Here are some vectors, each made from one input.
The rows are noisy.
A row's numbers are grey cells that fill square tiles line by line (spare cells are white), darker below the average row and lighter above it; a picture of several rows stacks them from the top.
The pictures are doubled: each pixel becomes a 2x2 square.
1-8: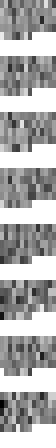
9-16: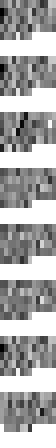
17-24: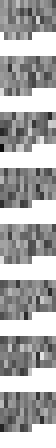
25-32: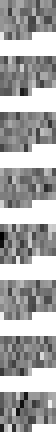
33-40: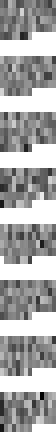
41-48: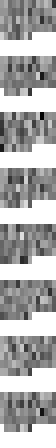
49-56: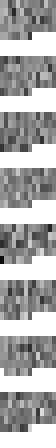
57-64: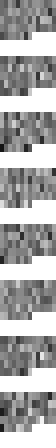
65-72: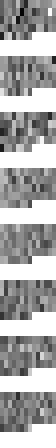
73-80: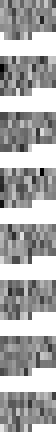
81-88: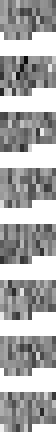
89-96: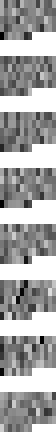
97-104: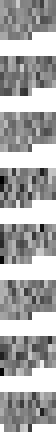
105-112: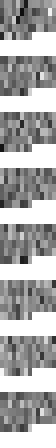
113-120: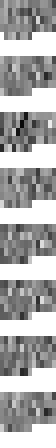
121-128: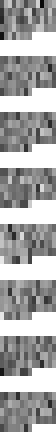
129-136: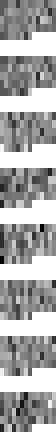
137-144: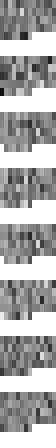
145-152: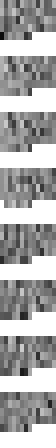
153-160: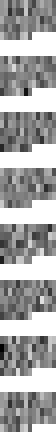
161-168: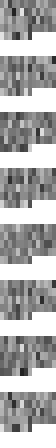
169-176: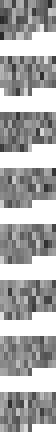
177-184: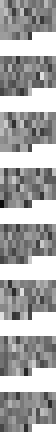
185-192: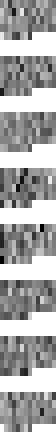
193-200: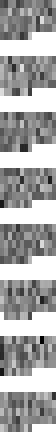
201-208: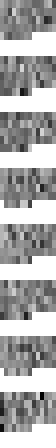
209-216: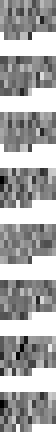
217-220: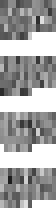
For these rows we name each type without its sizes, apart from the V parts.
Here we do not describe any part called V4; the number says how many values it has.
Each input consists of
either a point on a circle, or three true/false values, or a value of V4.
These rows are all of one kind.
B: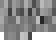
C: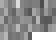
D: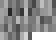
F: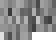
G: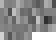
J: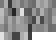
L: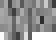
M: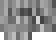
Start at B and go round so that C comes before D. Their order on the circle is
B, M, F, G, C, J, L, D.
